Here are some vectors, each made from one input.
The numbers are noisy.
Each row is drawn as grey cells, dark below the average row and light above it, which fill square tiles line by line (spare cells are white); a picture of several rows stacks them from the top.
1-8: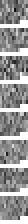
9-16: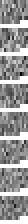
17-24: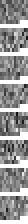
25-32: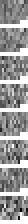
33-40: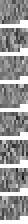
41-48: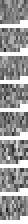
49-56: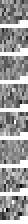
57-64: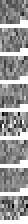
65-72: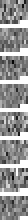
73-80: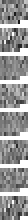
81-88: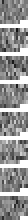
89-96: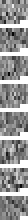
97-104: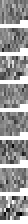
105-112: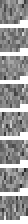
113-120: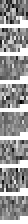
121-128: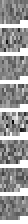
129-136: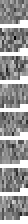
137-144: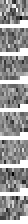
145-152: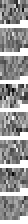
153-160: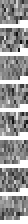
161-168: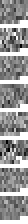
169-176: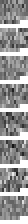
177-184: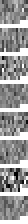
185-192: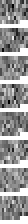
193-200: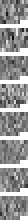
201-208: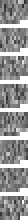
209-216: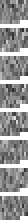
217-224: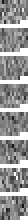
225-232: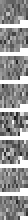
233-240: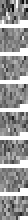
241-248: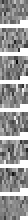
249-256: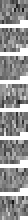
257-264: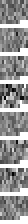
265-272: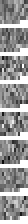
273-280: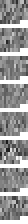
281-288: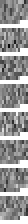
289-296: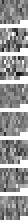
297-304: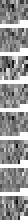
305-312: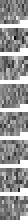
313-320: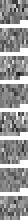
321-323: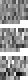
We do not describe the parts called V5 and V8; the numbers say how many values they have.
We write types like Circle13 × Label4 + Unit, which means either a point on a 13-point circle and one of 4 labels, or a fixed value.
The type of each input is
Line7 × Line7 + Line12 + V5 × V8.
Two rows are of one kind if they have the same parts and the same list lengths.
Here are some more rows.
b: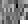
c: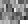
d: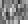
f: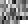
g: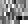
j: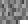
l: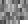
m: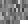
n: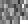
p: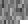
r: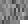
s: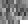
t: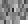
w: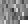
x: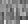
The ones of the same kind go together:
b, c, f, g, m, r, w, x
d, l, p, s, t
j, n

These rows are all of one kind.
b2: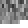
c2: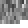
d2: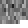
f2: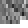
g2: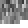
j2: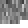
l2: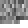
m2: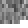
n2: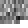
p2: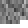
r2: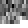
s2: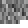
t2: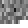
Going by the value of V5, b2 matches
m2 and t2.
